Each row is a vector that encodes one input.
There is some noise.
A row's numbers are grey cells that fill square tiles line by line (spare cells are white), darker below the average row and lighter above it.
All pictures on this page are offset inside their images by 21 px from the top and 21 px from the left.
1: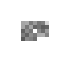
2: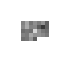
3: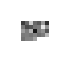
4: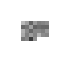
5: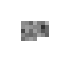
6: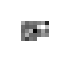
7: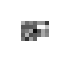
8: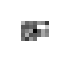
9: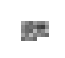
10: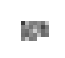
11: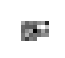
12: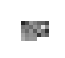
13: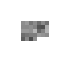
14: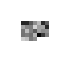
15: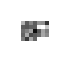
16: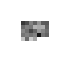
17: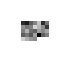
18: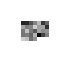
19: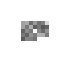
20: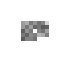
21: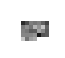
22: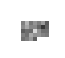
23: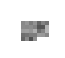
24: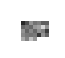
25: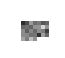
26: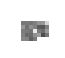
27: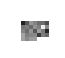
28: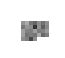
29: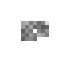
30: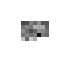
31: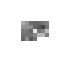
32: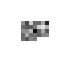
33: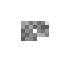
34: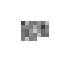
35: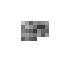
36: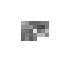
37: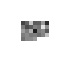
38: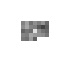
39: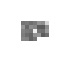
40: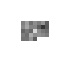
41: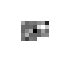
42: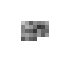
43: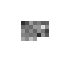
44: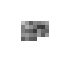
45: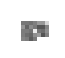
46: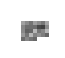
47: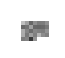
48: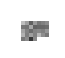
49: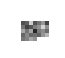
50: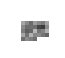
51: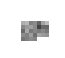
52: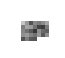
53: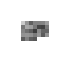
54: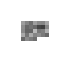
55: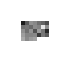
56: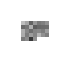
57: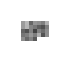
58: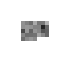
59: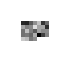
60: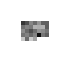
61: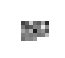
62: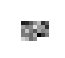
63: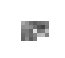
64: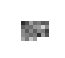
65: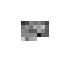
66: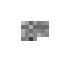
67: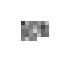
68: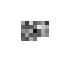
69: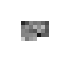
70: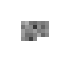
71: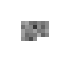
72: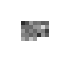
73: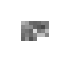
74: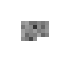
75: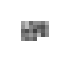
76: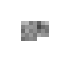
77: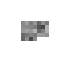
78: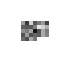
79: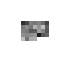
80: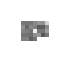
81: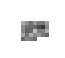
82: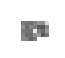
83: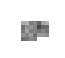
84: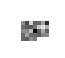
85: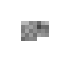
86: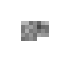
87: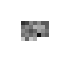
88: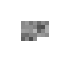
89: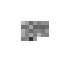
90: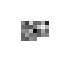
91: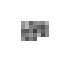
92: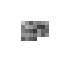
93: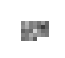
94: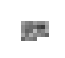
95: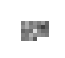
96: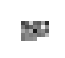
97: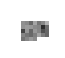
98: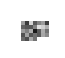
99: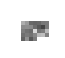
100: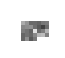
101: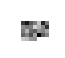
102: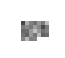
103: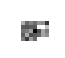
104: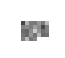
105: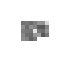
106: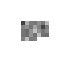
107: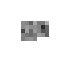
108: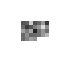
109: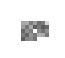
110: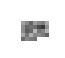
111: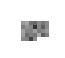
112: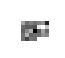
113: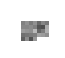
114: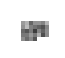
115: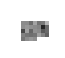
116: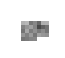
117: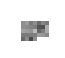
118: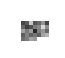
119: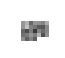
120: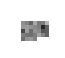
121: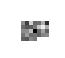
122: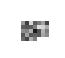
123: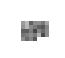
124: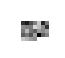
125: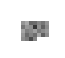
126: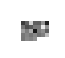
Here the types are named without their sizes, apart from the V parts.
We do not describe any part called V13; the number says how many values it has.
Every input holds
either a point on a line and a true/false value, or a value of V13.
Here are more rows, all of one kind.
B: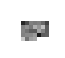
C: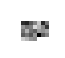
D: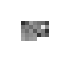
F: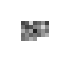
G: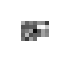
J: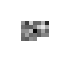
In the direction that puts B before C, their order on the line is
G, J, F, D, B, C.
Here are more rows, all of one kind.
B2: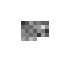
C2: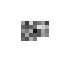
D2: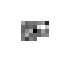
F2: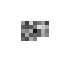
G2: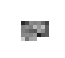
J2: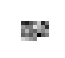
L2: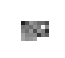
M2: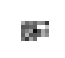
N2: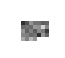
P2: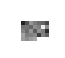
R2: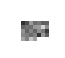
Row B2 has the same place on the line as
L2, N2, P2 and R2.
